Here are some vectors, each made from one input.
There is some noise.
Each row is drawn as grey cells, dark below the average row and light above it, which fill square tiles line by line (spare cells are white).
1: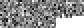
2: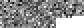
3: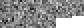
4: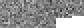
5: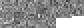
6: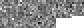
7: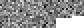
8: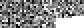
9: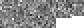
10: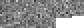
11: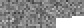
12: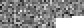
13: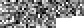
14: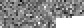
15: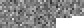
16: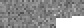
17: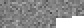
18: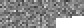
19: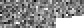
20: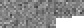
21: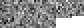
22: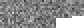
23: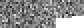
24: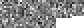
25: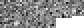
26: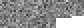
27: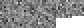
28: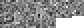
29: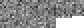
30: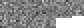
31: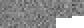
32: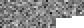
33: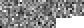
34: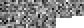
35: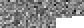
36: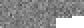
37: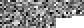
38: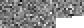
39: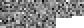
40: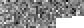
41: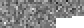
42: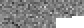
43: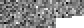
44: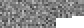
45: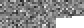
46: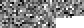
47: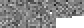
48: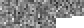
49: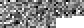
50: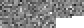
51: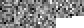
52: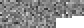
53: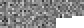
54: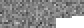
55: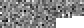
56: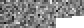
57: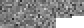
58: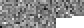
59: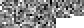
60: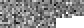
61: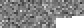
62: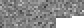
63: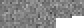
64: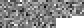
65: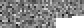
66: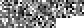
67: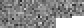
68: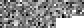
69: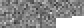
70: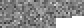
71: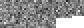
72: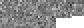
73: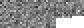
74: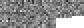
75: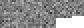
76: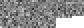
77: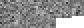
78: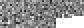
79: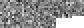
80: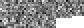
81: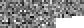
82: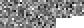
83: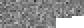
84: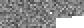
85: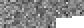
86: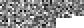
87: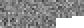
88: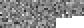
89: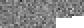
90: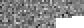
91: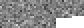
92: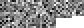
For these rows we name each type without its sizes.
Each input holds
a point on a line, together with either a label, or a node of a tree.
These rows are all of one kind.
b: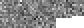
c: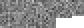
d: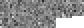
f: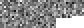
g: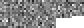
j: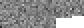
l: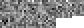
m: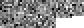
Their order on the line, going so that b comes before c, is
j, l, g, b, c, d, f, m.
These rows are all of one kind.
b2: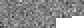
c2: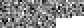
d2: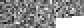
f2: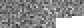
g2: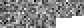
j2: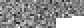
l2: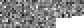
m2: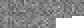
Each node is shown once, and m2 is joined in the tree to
j2 and l2.
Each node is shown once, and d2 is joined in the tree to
f2 and l2.
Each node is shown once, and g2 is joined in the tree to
c2 and l2.
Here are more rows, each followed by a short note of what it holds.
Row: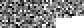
a label and a point on a line
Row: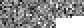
a point on a line and a node of a tree
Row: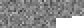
a label and a point on a line
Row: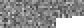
a label and a point on a line
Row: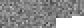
a label and a point on a line
